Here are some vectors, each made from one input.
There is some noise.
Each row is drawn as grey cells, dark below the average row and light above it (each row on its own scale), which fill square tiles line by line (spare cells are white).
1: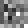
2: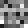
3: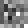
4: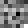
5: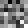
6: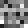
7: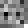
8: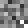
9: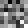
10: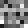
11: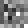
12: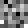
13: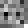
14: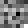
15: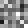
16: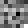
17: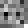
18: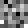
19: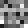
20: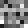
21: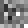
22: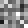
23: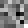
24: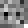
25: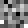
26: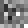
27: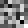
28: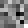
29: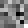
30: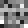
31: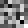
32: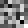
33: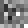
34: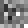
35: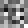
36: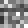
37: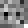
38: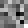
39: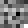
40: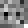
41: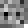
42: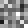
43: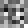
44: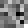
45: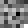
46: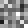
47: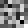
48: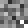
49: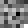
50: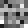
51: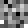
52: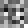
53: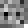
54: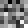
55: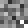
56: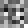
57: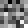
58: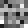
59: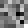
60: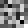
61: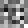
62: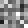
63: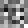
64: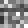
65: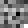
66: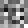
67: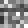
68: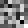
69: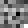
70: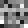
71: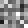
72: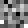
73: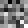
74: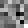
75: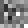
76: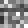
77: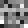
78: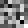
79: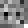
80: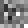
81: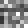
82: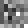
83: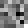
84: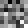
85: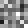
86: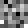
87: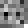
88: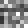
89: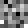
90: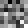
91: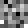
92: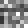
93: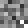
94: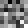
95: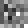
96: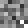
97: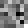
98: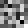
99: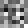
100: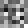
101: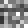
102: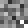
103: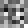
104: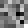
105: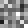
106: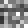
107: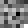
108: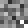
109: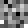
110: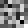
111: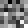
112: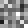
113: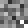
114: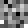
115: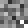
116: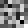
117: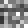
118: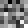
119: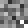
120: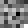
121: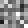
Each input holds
a point on a 6-point circle and a true/false value.
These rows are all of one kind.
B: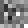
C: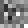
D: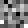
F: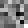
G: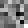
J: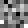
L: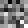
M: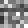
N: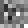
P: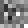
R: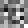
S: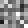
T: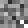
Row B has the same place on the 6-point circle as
C, N and P.
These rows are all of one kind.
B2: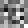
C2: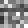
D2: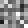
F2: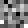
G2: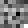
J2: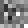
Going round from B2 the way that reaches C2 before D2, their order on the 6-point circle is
B2, J2, C2, D2, G2, F2.
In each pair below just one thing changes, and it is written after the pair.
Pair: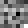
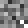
the true/false value
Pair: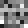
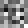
the true/false value
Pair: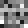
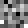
the place on the 6-point circle
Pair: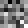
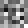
the place on the 6-point circle
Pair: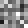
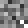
the place on the 6-point circle
